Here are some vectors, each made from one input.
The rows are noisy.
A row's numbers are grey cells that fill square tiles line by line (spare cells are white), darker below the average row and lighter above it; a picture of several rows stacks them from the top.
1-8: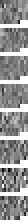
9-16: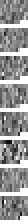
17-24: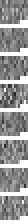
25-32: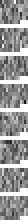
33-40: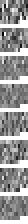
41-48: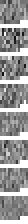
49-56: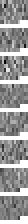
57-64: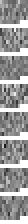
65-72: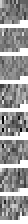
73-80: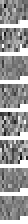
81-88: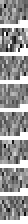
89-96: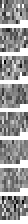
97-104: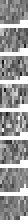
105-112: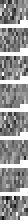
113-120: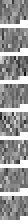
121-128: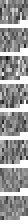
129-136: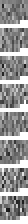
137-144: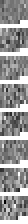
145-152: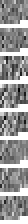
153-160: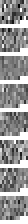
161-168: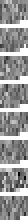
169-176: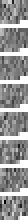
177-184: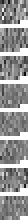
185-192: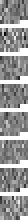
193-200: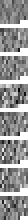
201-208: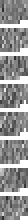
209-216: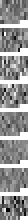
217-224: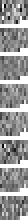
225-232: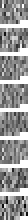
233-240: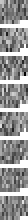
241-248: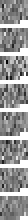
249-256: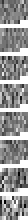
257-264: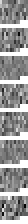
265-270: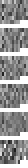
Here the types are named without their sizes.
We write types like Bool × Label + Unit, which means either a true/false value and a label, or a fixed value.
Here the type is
Bool × Bool × Bool + Tree + Unit.
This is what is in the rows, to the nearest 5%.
A few of them hold a fixed value. About 35% of them hold a node of a tree. The rest hold three true/false values.
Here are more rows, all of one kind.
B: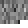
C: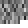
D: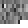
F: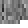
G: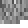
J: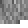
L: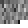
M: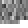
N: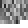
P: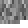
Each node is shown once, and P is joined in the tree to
F.
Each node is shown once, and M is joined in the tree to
C.
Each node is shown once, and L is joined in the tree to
B, D and J.
